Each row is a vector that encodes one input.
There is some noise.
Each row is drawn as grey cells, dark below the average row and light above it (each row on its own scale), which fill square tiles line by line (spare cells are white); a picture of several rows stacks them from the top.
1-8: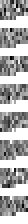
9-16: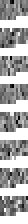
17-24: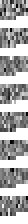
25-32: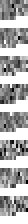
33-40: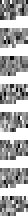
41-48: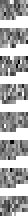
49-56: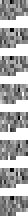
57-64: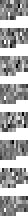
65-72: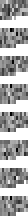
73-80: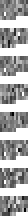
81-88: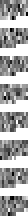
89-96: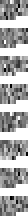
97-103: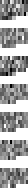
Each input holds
either a fixed value, or a node of an 11-node tree, or four true/false values.
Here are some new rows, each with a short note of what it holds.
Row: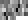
four true/false values
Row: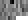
a node of an 11-node tree
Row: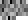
a node of an 11-node tree
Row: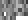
four true/false values
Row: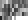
a fixed value
